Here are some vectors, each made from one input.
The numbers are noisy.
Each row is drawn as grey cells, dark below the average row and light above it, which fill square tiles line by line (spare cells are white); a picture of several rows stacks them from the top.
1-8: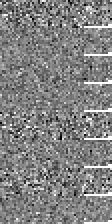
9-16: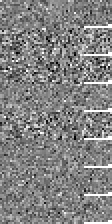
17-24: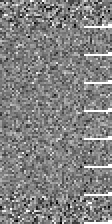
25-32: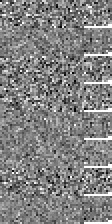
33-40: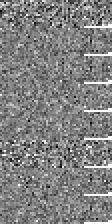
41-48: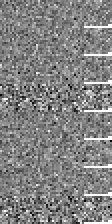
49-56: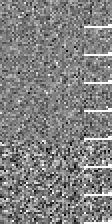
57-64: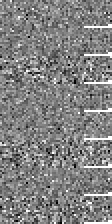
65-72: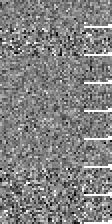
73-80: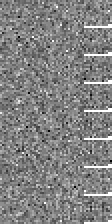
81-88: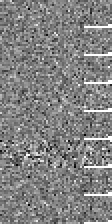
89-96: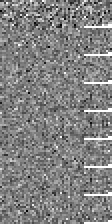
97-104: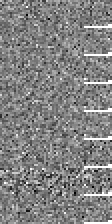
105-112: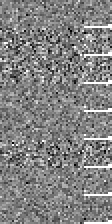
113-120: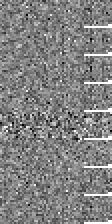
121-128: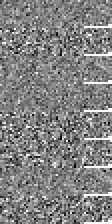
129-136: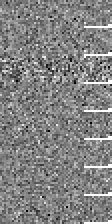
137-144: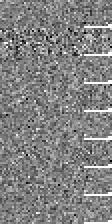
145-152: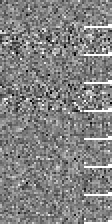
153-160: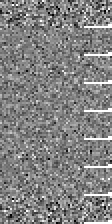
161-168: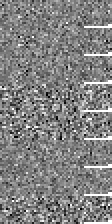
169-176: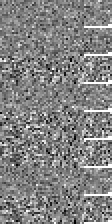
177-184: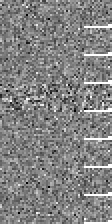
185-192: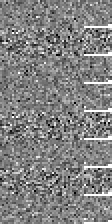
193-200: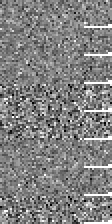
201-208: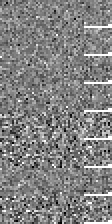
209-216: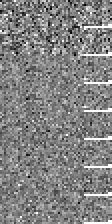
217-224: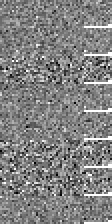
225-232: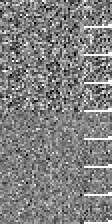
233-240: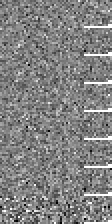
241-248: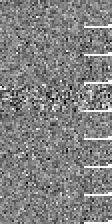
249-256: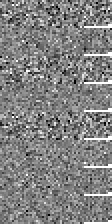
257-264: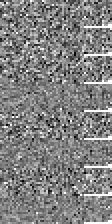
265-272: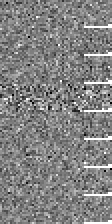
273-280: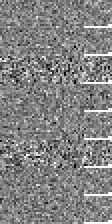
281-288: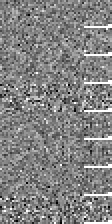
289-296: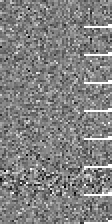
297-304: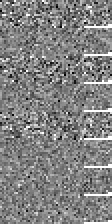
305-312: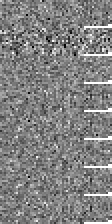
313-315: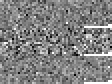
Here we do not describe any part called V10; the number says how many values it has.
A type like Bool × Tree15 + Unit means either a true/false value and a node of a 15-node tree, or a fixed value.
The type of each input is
Bool × (Line7 + V10) + Label6.
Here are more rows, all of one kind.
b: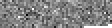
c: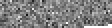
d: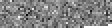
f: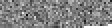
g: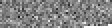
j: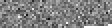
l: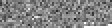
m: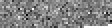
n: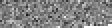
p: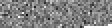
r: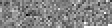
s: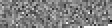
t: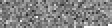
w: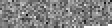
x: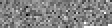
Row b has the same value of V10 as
d, m, r and x.
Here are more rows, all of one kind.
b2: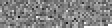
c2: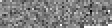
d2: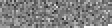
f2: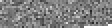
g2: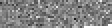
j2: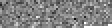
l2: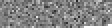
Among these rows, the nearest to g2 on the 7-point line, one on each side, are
d2 and f2.
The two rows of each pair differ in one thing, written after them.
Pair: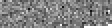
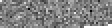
the place on the 7-point line
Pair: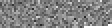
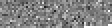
the place on the 7-point line
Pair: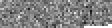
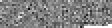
the place on the 7-point line
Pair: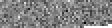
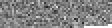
the true/false value
